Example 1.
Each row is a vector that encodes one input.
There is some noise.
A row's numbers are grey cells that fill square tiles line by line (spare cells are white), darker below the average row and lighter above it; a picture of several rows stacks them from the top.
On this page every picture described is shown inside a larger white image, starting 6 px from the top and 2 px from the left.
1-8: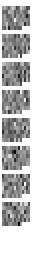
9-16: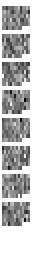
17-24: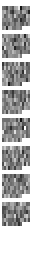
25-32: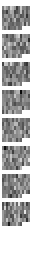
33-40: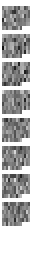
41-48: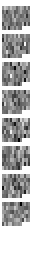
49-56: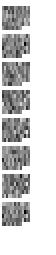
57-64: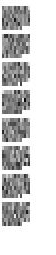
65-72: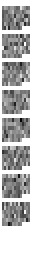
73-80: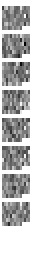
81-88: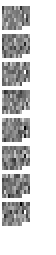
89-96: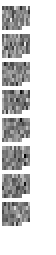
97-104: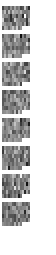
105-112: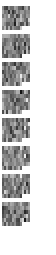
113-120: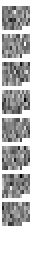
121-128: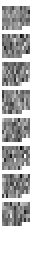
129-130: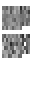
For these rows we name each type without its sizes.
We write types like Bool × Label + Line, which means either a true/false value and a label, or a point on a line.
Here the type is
(Bool × Bool × Bool + Line) × Line.
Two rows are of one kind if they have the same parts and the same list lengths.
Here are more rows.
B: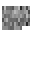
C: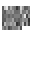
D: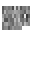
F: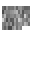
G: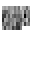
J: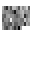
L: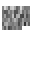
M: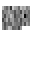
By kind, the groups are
B, D, F
C, G, J, L, M

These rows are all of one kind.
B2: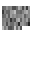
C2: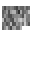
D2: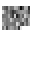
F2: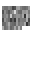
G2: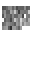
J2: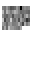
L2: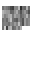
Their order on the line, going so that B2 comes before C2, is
D2, L2, J2, F2, B2, C2, G2.
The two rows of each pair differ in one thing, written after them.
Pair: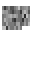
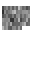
the place on the line
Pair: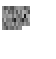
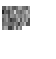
the place on the line
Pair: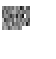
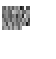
the place on the line
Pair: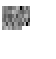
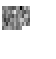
one of the three true/false values
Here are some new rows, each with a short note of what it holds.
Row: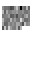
a point on a line and three true/false values
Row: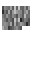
a point on a line and three true/false values
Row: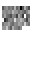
a point on a line and three true/false values
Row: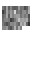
a point on a line and three true/false values
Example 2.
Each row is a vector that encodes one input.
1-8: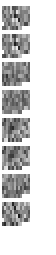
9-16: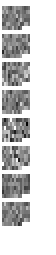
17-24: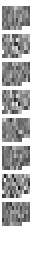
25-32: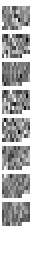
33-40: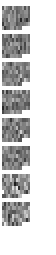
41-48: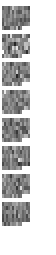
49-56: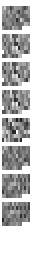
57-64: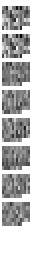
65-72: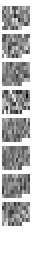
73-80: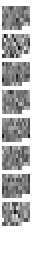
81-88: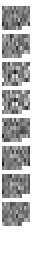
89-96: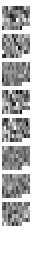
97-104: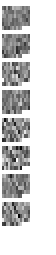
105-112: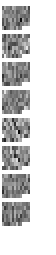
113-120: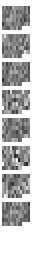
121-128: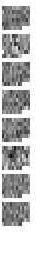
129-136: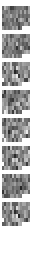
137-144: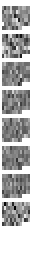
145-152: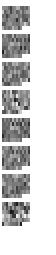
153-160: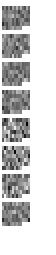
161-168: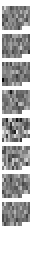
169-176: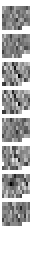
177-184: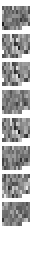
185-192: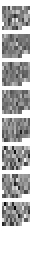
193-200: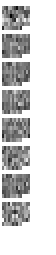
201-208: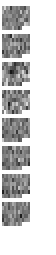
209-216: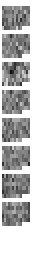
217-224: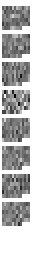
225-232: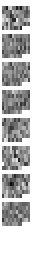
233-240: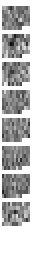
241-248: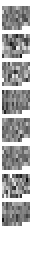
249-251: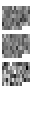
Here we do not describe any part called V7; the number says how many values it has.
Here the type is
(Bool × Bool × Bool + Unit) × V7 + Line11.
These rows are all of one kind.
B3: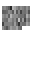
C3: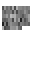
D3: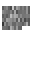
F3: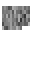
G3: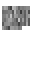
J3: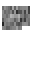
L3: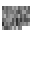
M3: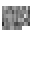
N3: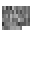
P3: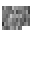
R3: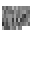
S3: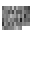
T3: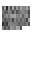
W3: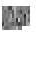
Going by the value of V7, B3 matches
F3, G3, N3 and W3.
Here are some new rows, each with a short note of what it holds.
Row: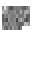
a value of V7
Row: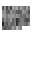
three true/false values and a value of V7
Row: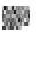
a point on an 11-point line
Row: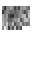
a point on an 11-point line
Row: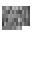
three true/false values and a value of V7
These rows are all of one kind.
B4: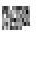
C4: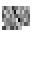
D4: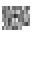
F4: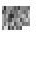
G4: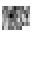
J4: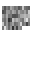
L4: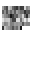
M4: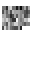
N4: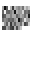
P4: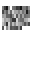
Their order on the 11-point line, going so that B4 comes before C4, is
B4, P4, M4, L4, G4, F4, J4, D4, C4, N4.
